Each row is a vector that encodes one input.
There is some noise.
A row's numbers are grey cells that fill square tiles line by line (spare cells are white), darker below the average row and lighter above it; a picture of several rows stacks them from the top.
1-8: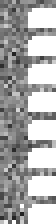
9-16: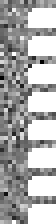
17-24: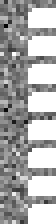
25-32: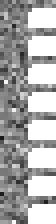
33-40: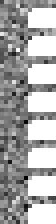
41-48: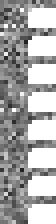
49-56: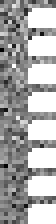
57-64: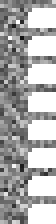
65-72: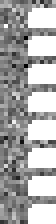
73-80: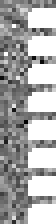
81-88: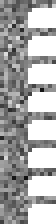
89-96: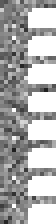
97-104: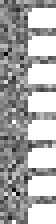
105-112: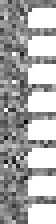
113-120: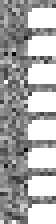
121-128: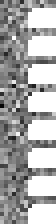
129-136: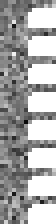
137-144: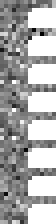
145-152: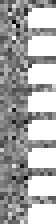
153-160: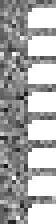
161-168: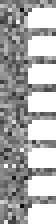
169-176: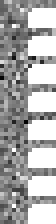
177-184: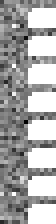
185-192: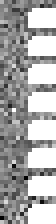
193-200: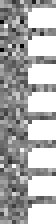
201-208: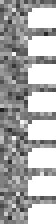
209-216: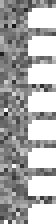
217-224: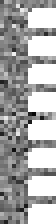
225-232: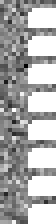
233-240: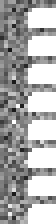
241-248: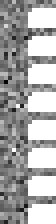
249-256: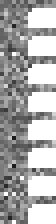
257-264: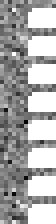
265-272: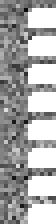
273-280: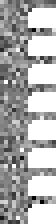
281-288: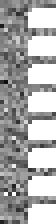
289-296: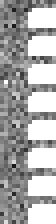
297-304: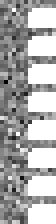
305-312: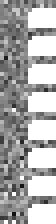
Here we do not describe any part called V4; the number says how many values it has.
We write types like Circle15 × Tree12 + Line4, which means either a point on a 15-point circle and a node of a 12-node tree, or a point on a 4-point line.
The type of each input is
Line3 × Line7 × Tree7 + Line13 × List2(V4).
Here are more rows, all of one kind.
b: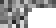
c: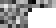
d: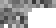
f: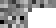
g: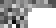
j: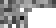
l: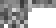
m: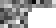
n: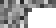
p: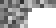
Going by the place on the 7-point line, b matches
c and m.
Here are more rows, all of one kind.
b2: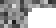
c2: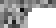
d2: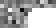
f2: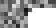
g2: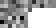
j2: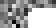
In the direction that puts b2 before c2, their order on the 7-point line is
g2, j2, f2, b2, c2, d2.
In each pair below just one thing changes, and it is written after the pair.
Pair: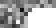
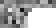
the place on the 3-point line
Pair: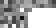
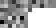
the place on the 3-point line
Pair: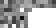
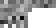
the place on the 3-point line
